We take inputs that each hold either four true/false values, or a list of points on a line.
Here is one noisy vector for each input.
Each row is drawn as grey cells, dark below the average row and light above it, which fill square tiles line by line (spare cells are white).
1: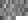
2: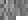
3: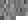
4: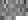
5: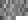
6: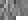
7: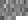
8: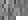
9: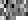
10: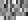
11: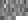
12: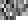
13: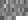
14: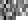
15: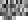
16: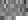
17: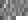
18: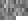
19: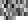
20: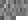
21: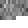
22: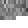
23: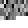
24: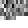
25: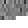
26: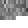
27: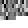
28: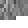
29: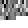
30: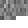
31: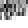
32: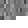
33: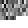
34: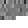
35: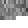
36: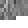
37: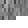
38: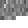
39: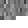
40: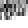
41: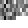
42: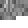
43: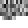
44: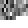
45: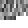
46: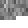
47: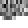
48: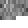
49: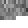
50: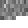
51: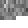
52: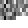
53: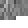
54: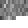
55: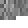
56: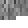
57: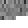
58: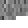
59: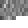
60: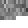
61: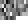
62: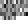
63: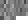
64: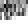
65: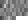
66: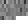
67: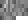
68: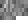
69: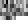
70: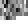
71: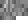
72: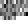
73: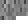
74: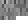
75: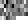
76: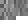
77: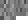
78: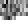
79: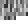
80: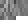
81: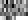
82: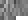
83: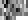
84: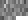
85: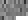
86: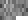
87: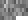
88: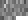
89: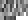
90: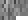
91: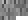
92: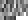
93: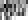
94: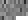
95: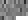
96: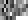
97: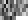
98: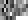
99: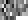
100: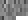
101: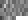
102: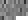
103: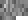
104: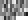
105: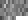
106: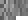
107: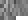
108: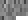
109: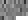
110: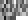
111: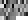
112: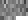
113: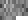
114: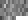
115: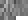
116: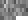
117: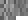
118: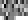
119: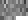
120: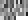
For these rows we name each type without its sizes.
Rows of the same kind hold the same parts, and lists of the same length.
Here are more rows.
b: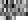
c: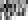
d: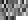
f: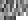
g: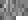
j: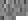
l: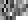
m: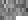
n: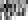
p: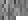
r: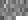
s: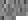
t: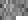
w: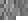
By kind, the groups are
b
c, n
d, f, l
g, j, m, p, r, s, t, w

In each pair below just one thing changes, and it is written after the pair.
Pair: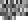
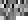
the place on the line in item 1 of the list
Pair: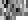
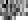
the place on the line in item 1 of the list
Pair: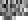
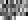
the place on the line in item 2 of the list
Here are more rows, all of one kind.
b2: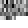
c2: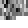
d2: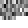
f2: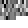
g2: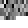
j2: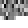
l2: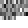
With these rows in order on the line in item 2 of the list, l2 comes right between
b2 and d2.
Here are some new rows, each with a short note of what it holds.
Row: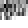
the empty list
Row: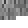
four true/false values
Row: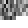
a list of one item
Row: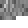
four true/false values
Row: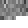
four true/false values
